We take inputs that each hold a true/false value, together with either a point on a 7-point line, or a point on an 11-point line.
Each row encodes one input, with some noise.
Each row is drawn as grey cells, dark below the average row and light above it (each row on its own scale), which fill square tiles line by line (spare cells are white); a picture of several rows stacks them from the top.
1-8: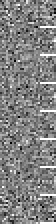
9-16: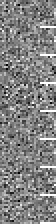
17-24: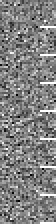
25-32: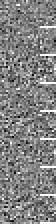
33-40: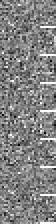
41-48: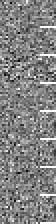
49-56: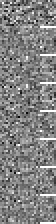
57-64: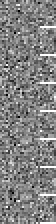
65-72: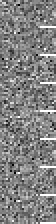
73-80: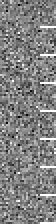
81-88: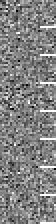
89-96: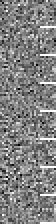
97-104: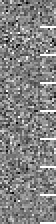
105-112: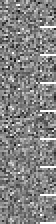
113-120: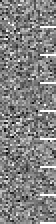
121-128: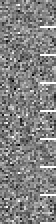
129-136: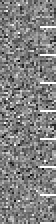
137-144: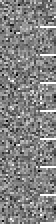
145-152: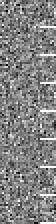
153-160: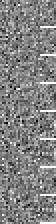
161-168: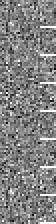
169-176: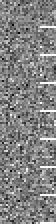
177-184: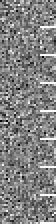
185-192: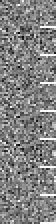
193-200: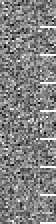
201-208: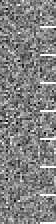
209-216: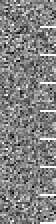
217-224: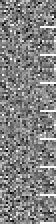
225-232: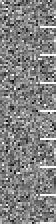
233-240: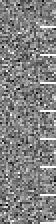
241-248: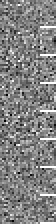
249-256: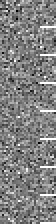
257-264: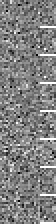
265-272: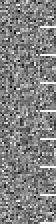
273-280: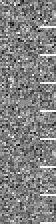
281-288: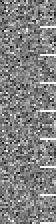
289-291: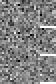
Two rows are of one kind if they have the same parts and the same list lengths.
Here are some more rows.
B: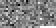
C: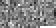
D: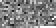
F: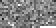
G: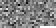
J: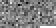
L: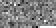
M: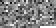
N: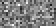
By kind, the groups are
B, C, D, G
F, J, L, M, N

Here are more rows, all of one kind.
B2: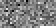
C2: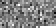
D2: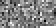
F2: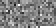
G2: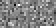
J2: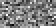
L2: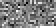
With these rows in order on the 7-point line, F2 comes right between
J2 and L2.
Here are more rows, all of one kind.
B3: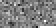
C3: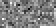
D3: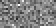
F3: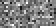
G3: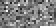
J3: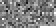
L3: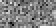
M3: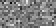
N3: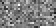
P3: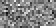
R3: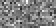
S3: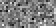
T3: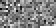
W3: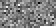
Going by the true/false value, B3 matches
C3, J3, L3 and S3.
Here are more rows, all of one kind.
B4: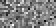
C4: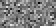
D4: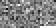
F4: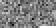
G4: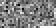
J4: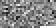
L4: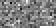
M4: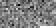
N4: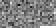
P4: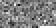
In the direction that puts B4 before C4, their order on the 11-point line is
G4, D4, J4, B4, N4, C4, F4, P4, L4, M4.
